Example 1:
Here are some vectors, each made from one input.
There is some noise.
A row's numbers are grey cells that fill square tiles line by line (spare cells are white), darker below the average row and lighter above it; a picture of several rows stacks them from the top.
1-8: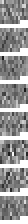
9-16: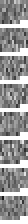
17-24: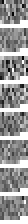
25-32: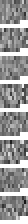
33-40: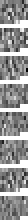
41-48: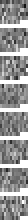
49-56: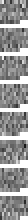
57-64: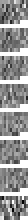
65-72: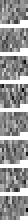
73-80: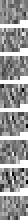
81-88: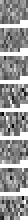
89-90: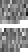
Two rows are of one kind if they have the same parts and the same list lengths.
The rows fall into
2 kinds.
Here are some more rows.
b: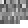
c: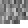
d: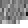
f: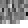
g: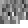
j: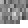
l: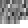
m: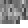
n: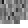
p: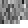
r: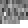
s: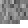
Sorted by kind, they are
b, c, j, m, n, p, s
d, f, g, l, r

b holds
three true/false values.
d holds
a point on a 7-point line.
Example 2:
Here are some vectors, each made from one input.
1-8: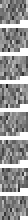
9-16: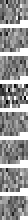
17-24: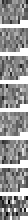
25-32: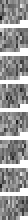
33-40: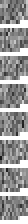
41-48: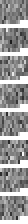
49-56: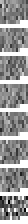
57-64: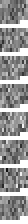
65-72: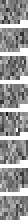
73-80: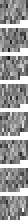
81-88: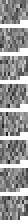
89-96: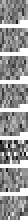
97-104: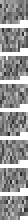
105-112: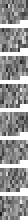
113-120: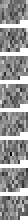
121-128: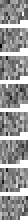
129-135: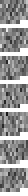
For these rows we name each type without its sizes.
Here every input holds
a list of points on a line.
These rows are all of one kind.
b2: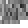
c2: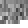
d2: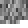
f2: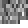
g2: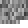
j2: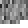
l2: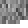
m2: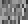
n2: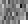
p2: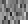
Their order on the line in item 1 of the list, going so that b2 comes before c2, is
p2, n2, b2, c2, l2, d2, j2, g2, m2, f2.
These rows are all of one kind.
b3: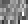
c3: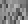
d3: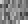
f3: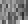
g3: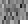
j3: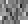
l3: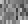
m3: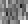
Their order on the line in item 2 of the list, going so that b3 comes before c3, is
b3, j3, c3, g3, d3, l3, m3, f3.
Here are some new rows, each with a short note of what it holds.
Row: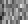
a list of one item
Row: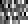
the empty list
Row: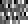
the empty list
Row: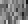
a list of two items
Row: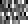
the empty list
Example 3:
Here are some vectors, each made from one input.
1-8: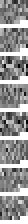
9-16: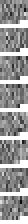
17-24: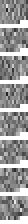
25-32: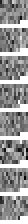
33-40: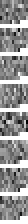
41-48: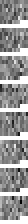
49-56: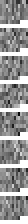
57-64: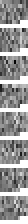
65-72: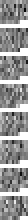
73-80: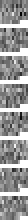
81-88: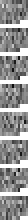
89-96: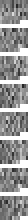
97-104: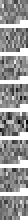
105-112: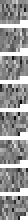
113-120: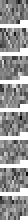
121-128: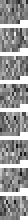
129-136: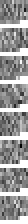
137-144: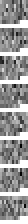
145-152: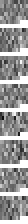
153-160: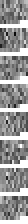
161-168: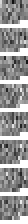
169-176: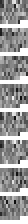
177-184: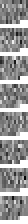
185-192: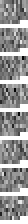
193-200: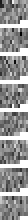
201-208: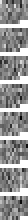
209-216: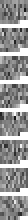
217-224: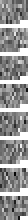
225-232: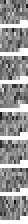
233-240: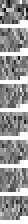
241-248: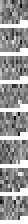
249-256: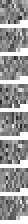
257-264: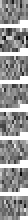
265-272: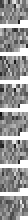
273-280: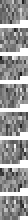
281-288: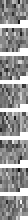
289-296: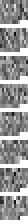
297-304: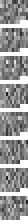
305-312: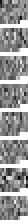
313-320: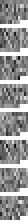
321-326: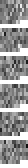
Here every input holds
either a point on an 11-point circle and a true/false value, or a fixed value.
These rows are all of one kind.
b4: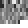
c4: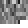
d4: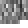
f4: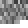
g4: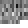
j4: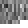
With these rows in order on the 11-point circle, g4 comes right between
b4 and d4.
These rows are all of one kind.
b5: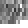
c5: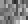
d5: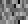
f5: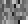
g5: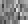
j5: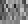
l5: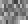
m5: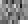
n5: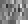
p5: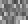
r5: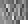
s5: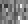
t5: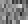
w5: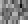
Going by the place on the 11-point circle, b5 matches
l5, n5 and p5.
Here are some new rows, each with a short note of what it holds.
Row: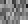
a point on an 11-point circle and a true/false value
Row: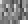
a point on an 11-point circle and a true/false value
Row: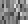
a point on an 11-point circle and a true/false value
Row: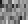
a point on an 11-point circle and a true/false value
